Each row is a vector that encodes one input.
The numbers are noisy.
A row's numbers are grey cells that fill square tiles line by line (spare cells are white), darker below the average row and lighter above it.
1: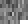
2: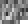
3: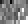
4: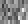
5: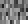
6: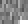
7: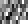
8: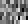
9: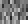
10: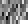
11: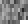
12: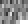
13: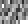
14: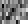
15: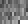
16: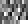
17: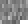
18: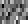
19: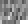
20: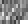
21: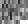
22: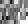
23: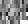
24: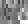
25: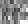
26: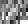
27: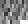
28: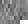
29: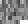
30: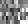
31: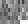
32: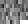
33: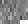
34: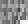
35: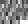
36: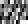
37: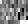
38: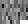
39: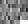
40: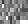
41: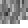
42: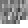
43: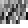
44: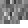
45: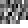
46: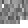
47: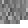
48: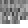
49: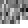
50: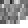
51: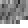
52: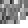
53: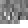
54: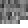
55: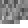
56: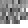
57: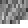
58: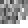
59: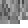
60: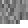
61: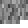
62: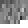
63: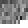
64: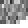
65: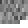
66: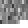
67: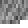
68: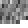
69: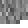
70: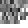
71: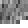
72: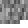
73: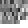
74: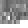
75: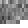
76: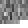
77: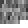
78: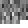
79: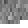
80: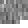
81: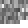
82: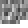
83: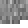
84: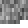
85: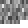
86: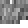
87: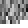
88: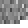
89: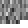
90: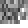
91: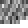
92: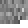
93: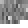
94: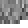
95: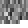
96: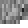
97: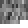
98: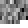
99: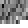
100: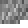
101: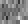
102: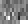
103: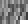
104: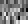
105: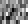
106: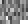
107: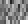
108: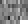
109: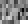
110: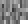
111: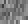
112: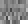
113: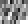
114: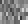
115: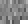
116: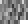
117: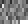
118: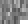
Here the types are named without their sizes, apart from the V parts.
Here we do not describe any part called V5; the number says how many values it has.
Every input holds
a value of V5, together with either a point on a circle, or a label.
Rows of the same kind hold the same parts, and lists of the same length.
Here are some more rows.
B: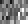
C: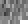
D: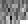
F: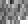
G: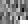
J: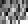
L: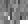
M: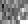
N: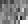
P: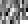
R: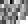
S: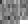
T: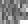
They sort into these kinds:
B, D, F, J, L, N, R
C, G, M, P, S, T

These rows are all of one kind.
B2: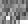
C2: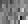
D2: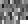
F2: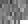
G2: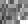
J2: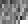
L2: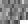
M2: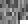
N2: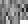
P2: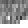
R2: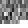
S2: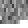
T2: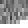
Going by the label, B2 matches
D2, P2, R2 and T2.
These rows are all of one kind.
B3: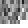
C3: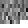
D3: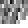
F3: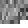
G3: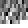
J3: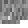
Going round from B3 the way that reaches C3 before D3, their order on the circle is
B3, F3, C3, G3, J3, D3.
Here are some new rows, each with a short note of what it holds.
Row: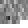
a point on a circle and a value of V5
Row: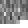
a label and a value of V5
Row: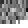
a label and a value of V5
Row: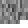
a point on a circle and a value of V5
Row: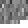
a label and a value of V5
